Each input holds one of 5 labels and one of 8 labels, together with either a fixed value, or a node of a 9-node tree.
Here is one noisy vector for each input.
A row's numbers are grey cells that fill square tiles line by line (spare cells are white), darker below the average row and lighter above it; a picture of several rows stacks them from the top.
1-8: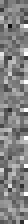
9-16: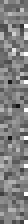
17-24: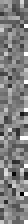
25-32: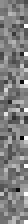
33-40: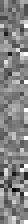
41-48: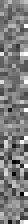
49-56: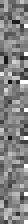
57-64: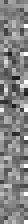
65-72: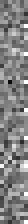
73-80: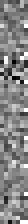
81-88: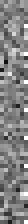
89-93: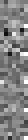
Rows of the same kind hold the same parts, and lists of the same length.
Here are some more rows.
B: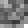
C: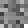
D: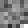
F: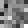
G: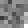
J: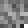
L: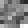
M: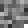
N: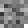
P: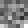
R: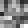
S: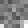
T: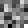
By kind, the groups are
B, F, J, L, P, R, T
C, D, G, M, N, S

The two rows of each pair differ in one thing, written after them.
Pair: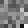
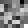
one of the two labels
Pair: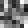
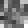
the node of the tree
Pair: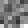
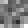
the node of the tree
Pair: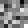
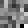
the node of the tree
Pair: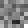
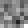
one of the two labels
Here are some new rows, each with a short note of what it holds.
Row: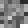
one of 5 labels and one of 8 labels
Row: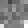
one of 5 labels, one of 8 labels and a node of a 9-node tree
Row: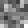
one of 5 labels and one of 8 labels
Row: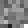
one of 5 labels, one of 8 labels and a node of a 9-node tree
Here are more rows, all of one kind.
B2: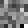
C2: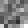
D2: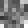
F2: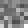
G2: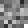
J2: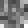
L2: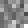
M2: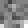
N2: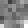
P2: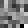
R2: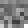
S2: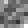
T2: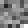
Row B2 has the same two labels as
G2 and P2.
